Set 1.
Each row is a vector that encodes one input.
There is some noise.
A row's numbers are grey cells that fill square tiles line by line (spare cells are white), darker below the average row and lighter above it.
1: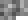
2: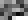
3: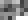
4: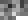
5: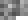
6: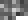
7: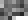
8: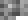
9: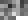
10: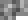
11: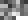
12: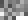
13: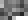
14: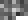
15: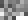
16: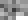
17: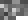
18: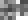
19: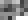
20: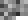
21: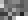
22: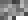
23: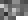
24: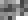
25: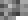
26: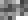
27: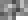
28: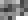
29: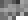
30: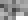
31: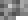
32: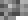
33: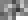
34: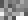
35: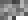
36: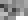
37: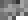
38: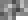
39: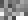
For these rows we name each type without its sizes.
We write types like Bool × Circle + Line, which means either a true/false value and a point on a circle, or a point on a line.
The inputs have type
Bool × Bool × Bool.
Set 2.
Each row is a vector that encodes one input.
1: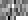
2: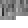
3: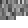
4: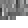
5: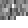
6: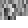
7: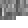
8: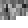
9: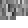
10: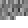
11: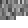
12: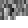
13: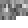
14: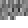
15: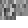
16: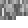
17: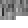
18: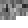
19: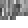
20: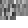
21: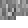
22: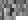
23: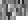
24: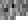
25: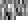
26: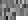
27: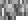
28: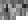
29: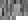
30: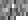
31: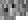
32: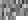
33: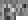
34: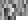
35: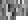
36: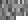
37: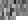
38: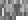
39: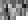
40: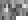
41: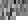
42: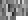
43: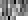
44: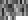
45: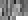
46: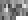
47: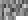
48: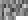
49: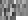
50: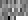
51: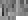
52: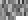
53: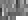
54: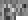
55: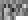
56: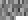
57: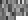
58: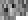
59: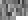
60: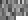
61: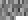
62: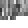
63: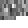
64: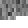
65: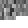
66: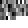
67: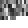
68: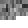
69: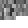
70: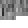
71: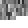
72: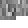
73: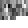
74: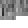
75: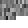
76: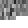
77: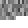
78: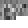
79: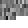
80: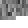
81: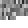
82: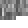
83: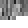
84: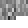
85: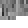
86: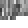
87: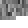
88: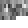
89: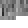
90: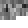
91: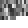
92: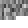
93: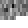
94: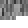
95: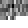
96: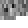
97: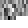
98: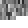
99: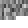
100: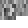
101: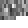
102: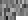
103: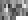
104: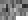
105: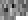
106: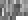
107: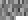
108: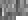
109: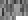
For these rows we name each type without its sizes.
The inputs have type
Bool × Bool × Bool × Bool.
